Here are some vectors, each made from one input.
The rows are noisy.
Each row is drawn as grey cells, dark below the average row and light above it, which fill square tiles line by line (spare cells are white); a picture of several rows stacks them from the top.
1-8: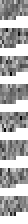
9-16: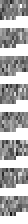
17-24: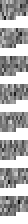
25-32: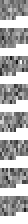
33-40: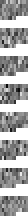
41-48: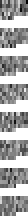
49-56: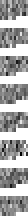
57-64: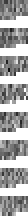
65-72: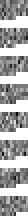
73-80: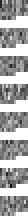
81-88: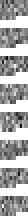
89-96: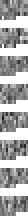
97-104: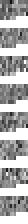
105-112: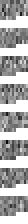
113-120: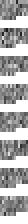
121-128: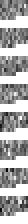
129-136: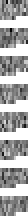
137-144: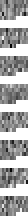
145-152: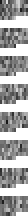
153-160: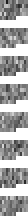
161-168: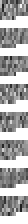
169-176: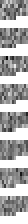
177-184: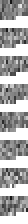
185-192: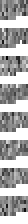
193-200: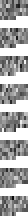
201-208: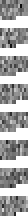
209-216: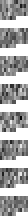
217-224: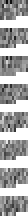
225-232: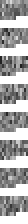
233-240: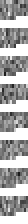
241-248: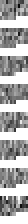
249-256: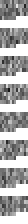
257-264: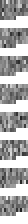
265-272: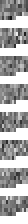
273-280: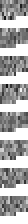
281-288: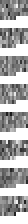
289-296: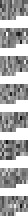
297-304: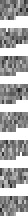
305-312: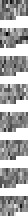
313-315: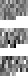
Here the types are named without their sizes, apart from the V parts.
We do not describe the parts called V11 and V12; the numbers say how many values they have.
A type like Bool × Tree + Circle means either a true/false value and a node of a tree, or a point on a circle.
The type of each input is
(Bool × Circle + V12) × V11.
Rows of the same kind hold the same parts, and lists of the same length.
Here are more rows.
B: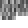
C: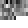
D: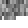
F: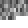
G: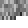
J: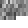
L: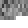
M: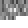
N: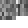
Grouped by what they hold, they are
B, F, G, J, M
C, D, L, N

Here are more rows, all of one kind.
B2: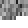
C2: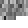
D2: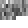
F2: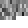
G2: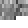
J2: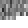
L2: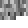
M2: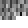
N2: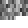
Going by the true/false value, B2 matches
D2, G2 and M2.
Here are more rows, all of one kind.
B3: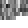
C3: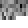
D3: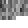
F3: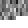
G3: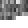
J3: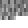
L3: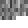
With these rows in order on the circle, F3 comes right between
C3 and D3.
